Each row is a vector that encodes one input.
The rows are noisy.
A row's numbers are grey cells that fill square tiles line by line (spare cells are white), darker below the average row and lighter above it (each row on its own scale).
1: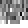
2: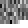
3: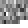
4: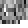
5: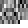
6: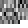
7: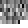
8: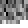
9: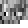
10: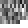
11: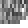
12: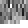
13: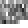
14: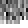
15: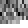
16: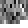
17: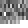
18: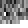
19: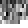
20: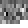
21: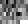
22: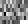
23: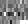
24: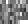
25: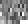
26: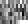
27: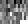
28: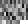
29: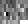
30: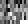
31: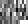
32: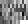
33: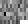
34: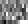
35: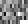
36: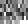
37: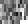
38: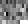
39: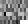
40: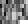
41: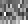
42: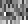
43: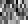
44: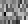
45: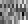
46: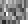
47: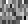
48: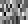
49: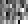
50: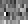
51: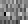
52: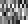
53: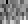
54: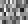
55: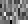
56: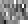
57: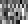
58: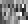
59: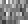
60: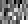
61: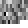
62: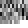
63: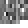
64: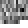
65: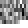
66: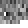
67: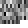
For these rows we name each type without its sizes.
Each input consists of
a label, together with either a fixed value, or four true/false values.
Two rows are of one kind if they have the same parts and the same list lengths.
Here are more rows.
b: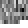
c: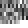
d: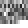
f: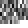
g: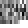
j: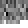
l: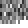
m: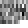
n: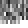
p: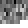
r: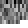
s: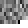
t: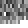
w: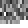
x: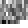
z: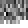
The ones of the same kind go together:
b, c, n
d, f, g, j, l, m, p, r, s, t, w, x, z

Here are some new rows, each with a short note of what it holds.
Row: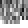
a label
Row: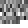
a label
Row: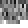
a label and four true/false values
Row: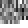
a label
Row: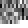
a label
